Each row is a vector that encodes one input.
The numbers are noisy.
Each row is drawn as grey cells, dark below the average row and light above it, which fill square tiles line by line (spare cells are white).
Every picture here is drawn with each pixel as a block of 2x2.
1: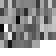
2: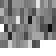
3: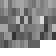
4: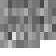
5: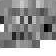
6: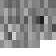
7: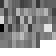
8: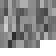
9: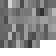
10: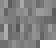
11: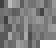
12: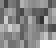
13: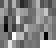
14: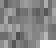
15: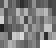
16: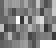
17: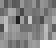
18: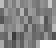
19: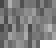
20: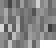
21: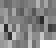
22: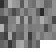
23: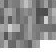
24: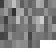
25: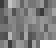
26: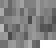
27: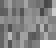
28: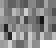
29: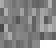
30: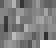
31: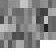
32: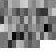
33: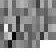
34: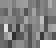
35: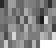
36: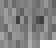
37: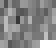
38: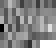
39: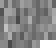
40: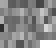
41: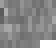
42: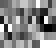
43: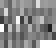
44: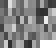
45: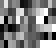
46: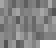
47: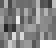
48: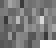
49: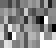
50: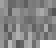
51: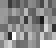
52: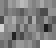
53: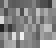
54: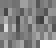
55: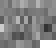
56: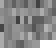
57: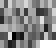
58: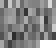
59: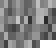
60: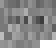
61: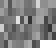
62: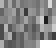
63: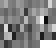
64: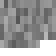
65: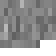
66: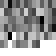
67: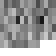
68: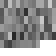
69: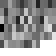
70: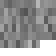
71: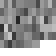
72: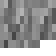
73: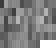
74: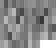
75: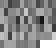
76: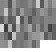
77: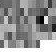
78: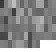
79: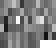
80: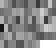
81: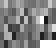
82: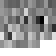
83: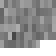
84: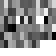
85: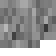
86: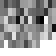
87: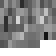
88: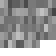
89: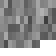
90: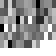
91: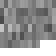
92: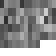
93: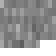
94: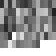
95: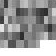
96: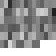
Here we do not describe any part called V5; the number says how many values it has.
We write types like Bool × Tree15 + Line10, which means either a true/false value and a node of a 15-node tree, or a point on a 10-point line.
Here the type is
Bool × V5 + List2(Line3 × Line4).
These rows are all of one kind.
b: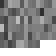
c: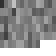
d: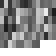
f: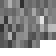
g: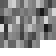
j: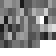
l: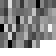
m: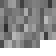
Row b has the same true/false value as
c and d.
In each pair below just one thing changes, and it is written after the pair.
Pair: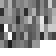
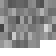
the place on the 4-point line in item 2 of the list
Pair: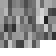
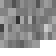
the place on the 4-point line in item 1 of the list
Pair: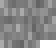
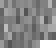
the place on the 3-point line in item 1 of the list
